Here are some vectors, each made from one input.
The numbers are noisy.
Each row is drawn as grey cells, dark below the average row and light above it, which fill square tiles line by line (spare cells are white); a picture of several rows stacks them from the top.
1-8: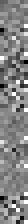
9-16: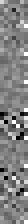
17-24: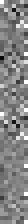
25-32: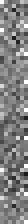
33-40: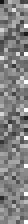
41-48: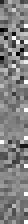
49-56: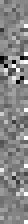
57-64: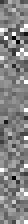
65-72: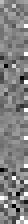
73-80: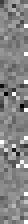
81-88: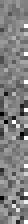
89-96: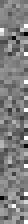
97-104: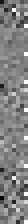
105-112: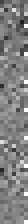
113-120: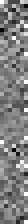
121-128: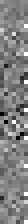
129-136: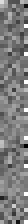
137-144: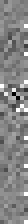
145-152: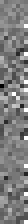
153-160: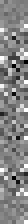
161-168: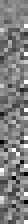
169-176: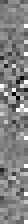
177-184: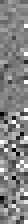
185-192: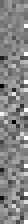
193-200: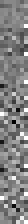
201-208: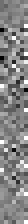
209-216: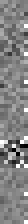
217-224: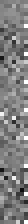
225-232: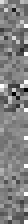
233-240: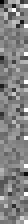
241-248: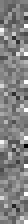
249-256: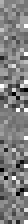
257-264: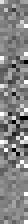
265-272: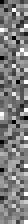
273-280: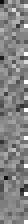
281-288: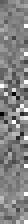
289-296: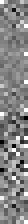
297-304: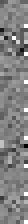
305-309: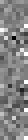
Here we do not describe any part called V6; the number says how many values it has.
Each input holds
either one of 10 labels and a true/false value, or a value of V6.
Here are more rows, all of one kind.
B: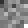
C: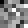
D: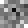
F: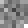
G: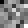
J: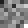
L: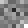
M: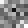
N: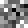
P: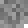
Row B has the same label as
J and L.
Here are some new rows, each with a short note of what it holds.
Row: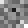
one of 10 labels and a true/false value
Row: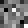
a value of V6
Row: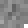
one of 10 labels and a true/false value
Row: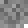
one of 10 labels and a true/false value
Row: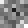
one of 10 labels and a true/false value
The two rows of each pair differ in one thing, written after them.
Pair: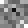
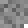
the true/false value
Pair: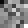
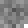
the true/false value
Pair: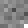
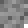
the true/false value
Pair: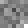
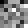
the label
